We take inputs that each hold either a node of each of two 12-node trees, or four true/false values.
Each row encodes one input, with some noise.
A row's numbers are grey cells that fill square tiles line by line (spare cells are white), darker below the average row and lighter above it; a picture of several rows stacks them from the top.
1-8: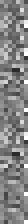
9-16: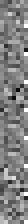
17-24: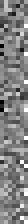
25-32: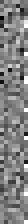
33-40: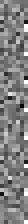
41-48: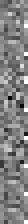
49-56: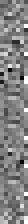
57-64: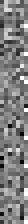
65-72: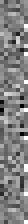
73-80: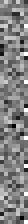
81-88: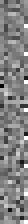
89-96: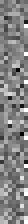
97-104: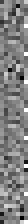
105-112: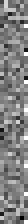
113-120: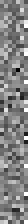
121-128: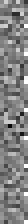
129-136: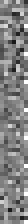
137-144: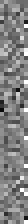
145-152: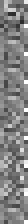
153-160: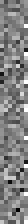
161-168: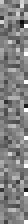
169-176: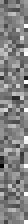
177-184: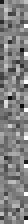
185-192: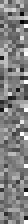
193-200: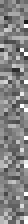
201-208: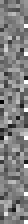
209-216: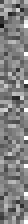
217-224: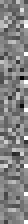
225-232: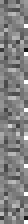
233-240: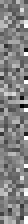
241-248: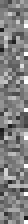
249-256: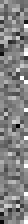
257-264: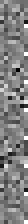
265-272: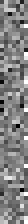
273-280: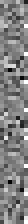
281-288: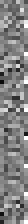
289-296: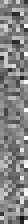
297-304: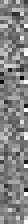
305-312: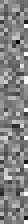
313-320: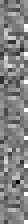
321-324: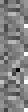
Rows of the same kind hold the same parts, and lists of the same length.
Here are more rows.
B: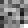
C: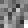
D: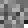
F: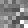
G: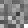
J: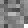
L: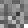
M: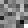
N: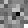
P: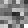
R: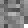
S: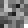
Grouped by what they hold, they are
B, C, M, S
D, F, G, J, L, N, P, R

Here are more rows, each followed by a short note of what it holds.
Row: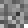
four true/false values
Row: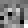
a node of each of two 12-node trees
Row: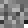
four true/false values
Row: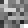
a node of each of two 12-node trees
